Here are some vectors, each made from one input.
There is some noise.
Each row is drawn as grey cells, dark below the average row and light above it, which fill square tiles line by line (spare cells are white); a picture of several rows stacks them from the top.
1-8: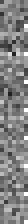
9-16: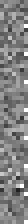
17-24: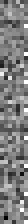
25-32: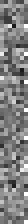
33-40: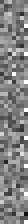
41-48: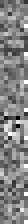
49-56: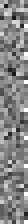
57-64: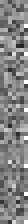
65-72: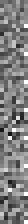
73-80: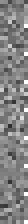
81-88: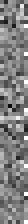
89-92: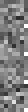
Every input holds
either a point on a 9-point line, or a point on an 11-point line.
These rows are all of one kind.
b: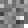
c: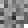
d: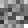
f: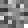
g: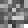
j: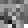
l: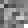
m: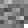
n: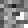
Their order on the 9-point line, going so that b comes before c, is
j, g, d, m, f, b, c, l, n.
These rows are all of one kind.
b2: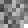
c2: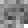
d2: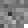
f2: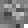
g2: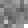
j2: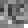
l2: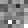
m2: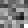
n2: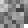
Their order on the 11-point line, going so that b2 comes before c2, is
j2, m2, d2, b2, f2, l2, n2, c2, g2.
